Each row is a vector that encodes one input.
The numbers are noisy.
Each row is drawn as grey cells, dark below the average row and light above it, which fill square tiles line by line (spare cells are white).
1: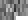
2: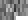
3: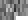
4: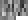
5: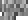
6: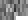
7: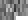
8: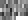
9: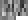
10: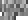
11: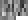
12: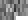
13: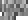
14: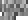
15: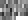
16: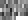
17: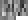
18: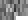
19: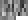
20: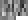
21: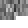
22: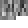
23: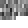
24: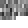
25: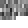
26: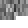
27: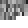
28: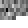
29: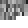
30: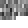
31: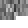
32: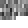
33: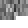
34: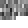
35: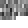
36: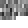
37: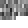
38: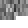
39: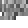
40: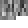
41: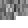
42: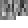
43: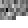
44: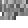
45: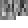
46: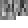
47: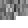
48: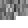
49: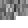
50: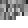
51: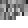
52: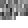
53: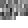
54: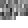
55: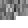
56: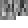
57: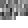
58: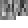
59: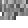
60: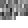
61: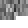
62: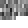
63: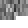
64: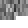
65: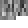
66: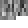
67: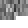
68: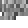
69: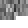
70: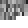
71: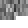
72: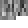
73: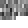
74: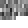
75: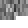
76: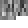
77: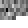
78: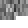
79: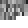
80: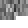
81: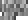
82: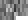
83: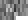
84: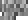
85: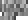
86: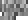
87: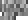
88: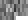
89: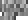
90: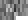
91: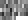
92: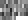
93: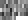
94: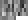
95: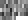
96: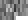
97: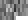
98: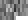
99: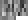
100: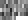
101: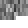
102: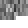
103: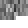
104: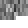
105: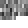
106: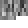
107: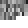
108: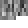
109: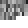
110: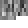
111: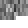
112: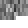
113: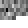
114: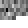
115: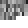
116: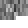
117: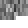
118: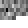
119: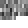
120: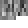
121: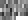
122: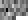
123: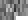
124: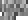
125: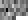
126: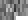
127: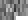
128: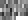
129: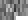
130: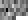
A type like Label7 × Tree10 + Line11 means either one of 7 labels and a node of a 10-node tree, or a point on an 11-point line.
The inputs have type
Label6.
